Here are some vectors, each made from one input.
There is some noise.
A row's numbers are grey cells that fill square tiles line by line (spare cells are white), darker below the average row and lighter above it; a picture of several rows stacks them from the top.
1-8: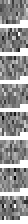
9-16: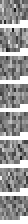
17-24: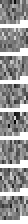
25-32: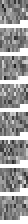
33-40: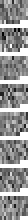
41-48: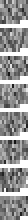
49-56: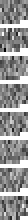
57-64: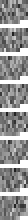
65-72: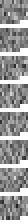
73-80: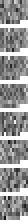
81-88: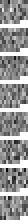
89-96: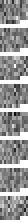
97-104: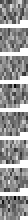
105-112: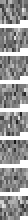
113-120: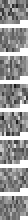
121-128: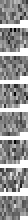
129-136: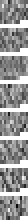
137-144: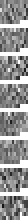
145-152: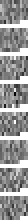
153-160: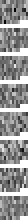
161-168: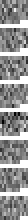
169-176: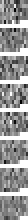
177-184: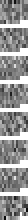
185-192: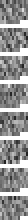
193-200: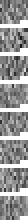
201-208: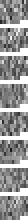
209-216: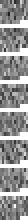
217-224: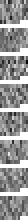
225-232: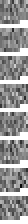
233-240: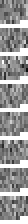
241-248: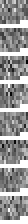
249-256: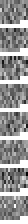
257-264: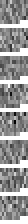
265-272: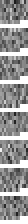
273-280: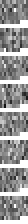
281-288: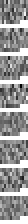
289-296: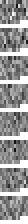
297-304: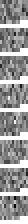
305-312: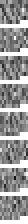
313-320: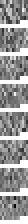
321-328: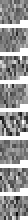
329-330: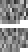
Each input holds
either four true/false values, or a list of up to two points on a 5-point line.
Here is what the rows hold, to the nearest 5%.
About 75% of them hold four true/false values. The rest are lists of up to two points on a 5-point line: a few of all rows are empty, 10% hold one and 15% two.
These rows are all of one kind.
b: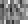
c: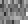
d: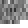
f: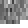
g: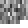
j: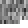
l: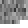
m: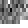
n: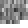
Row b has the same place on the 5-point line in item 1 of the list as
g and n.
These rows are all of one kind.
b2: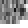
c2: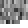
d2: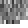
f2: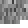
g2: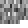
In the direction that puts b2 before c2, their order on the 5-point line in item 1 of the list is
b2, d2, f2, c2, g2.
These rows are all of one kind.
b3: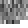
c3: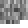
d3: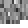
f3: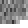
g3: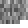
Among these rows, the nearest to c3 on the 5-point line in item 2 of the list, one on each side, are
d3 and g3.
